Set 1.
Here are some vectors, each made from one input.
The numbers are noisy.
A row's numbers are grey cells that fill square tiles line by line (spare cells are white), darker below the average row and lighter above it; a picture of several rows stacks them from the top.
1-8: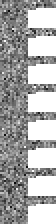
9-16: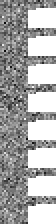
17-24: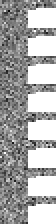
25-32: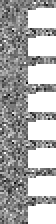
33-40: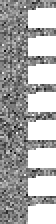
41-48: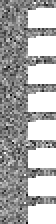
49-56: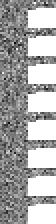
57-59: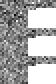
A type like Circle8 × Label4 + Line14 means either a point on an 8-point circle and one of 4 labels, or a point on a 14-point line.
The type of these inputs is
Line9.
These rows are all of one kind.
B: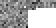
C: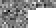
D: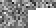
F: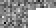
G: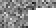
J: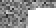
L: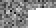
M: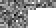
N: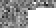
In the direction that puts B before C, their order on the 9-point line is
D, G, B, F, L, J, N, C, M.
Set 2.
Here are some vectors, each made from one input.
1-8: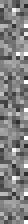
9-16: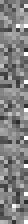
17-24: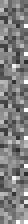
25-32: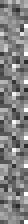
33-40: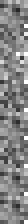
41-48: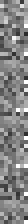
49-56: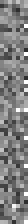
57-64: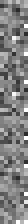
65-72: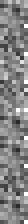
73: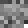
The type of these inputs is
Label6.
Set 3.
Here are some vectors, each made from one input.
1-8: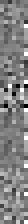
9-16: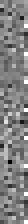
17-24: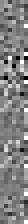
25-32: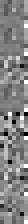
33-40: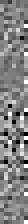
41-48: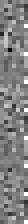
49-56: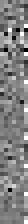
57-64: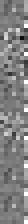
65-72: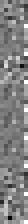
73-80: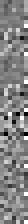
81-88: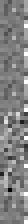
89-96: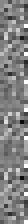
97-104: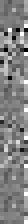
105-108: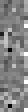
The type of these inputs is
Tree8 + Unit.
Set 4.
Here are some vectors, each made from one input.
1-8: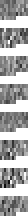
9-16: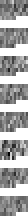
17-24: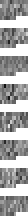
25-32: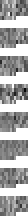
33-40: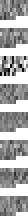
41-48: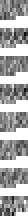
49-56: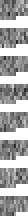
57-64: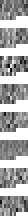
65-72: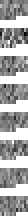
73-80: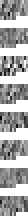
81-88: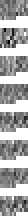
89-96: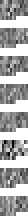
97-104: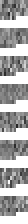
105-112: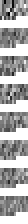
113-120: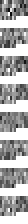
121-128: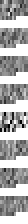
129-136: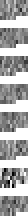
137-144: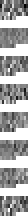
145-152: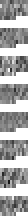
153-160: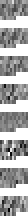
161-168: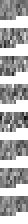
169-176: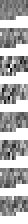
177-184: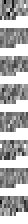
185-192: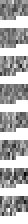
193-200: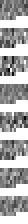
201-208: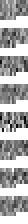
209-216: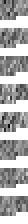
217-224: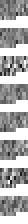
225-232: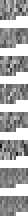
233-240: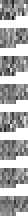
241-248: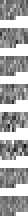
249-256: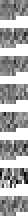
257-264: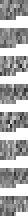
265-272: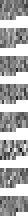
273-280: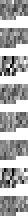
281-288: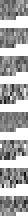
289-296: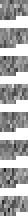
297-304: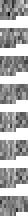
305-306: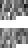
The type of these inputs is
Tree9.
